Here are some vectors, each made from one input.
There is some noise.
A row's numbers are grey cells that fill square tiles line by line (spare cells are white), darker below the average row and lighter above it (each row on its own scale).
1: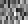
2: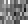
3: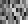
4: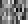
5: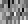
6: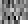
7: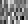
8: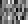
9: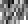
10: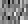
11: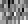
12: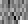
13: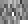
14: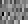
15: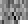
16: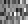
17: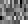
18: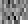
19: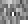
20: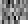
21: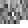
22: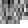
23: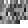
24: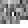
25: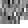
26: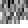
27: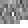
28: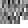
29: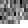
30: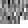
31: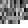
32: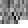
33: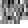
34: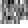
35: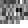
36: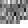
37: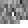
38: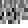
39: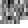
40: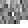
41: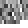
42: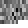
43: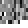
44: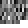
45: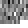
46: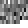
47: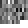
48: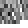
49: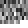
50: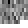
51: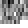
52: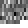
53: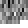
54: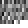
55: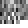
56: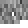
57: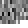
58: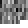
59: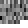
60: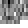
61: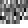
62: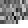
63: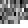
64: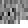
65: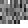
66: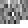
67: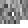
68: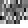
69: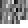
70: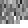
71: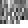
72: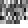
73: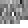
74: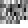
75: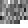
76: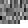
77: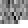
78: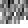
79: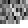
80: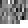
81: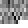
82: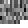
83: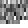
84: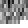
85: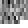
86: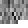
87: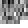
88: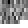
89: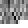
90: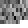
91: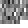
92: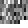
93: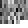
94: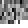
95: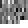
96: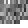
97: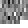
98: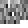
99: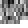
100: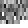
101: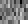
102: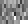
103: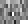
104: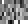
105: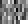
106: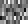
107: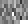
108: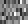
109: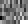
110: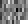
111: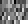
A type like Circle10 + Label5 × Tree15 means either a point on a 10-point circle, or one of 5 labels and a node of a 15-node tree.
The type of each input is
Bool × (Line5 + Line9).
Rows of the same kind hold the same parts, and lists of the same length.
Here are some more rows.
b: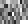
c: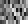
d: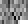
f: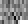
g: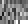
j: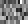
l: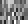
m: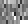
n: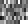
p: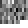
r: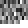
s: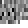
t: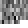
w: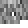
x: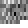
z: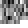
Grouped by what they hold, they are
b, g, l, m, n, p, s, w, x
c, d, f, j, r, t, z

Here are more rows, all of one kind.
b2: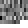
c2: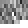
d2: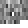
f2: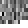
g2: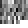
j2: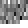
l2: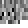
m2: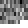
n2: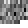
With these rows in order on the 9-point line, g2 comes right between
c2 and j2.
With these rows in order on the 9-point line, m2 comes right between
b2 and f2.
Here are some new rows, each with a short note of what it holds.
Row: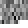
a point on a 5-point line and a true/false value
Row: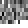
a point on a 9-point line and a true/false value
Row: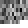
a point on a 5-point line and a true/false value
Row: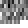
a point on a 5-point line and a true/false value
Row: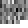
a point on a 9-point line and a true/false value
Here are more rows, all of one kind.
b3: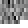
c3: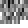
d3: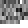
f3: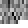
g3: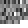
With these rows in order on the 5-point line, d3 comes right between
c3 and g3.
